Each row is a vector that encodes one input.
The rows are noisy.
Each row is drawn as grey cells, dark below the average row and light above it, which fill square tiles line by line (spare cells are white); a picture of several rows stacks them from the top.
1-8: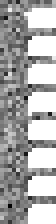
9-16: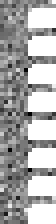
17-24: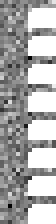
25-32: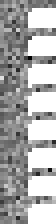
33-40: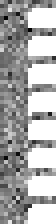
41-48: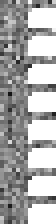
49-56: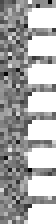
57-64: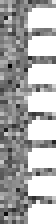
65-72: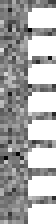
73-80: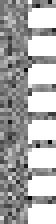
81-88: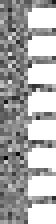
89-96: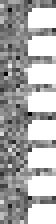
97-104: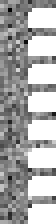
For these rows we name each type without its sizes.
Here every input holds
a node of a tree and a true/false value.
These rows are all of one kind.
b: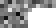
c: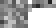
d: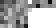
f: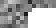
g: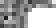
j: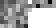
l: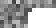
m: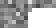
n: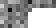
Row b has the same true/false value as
d and j.
